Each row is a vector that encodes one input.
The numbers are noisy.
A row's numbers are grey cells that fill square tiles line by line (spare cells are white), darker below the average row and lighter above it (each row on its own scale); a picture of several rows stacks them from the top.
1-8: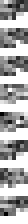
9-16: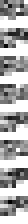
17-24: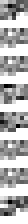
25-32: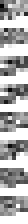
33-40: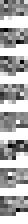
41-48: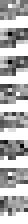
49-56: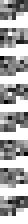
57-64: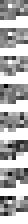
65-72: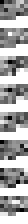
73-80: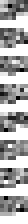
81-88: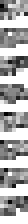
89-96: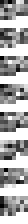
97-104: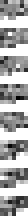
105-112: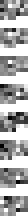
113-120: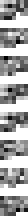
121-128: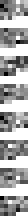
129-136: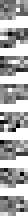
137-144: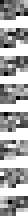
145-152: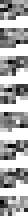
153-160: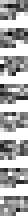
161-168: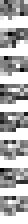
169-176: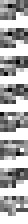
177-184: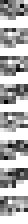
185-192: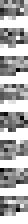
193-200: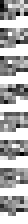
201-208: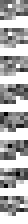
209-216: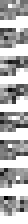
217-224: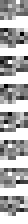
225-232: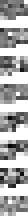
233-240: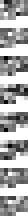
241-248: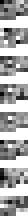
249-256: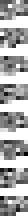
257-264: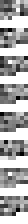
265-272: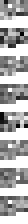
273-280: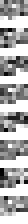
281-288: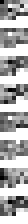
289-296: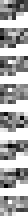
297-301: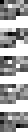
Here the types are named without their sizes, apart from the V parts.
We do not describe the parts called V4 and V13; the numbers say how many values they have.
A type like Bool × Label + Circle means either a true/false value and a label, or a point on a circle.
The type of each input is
Bool × Bool × Bool × Bool × V13 + (Tree + Unit) × V4.
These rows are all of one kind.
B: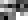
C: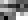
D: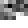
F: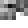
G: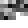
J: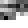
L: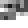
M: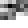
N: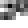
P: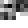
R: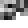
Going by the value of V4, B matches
C, J and P.
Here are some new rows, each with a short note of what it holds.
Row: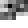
a value of V4
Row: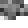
four true/false values and a value of V13
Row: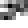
a node of a tree and a value of V4
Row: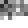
four true/false values and a value of V13
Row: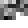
a node of a tree and a value of V4
